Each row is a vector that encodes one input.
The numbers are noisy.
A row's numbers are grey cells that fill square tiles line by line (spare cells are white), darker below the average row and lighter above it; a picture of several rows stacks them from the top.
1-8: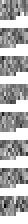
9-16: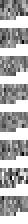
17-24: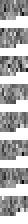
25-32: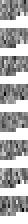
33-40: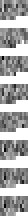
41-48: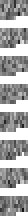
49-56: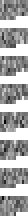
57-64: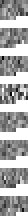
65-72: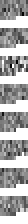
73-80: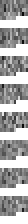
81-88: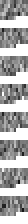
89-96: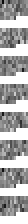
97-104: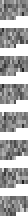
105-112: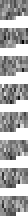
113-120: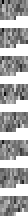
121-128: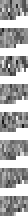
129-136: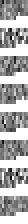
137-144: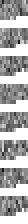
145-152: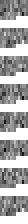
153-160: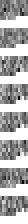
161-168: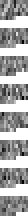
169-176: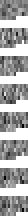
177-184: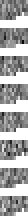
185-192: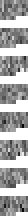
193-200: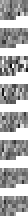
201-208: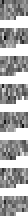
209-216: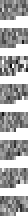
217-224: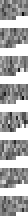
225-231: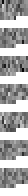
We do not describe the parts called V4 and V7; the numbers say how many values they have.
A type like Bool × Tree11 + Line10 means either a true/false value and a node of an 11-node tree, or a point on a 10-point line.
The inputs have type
(Bool × V4 + Tree9) × Circle5 × V7 × V7 + Unit.
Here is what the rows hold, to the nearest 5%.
About 95% of them hold a point on a 5-point circle and two values of V7, together with either a node of a 9-node tree, or a true/false value and a value of V4. The rest hold a fixed value.
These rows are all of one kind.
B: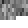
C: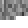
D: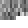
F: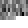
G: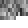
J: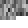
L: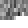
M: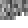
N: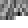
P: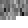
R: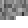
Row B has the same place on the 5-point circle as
G and J.
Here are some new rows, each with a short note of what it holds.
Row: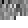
a point on a 5-point circle, a node of a 9-node tree and two values of V7
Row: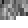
a point on a 5-point circle, a true/false value, a value of V4 and two values of V7
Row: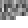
a point on a 5-point circle, a true/false value, a value of V4 and two values of V7
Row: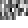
a fixed value
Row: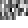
a fixed value
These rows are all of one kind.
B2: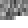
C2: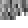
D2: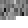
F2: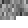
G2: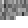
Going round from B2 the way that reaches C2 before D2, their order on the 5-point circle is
B2, C2, G2, D2, F2.
